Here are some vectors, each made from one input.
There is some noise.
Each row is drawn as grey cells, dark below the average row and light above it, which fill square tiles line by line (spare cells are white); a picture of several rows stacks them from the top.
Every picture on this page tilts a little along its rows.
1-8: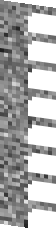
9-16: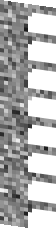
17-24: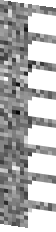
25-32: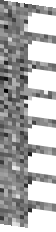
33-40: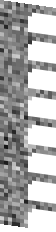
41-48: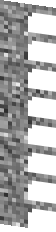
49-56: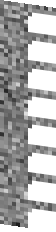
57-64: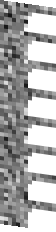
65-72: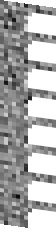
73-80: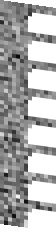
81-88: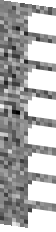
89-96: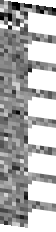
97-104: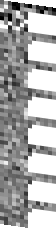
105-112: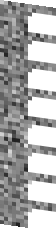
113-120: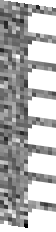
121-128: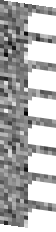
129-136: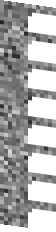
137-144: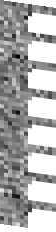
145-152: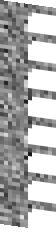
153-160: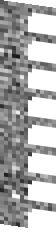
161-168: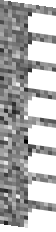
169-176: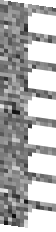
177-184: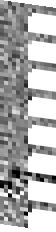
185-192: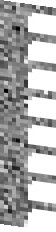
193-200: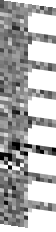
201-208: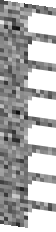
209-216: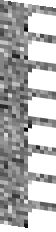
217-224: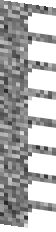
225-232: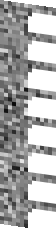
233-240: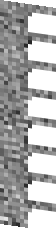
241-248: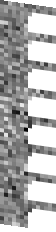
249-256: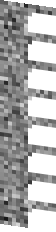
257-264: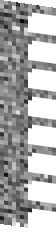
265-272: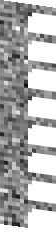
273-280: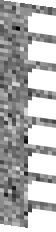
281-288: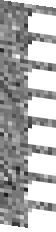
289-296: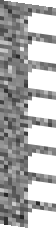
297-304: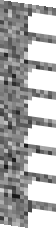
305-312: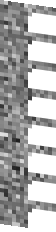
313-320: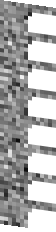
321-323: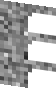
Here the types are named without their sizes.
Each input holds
a list of points on a line.
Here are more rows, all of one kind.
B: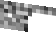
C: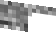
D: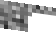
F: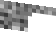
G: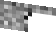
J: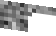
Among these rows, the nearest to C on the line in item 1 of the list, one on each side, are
B and J.
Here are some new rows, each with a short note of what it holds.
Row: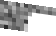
a list of one item
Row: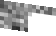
a list of one item
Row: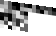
the empty list
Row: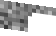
a list of two items
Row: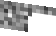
a list of two items
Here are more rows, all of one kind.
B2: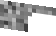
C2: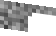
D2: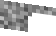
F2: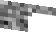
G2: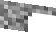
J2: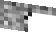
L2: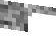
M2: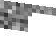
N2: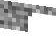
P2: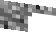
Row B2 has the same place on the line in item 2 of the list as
F2, G2 and P2.
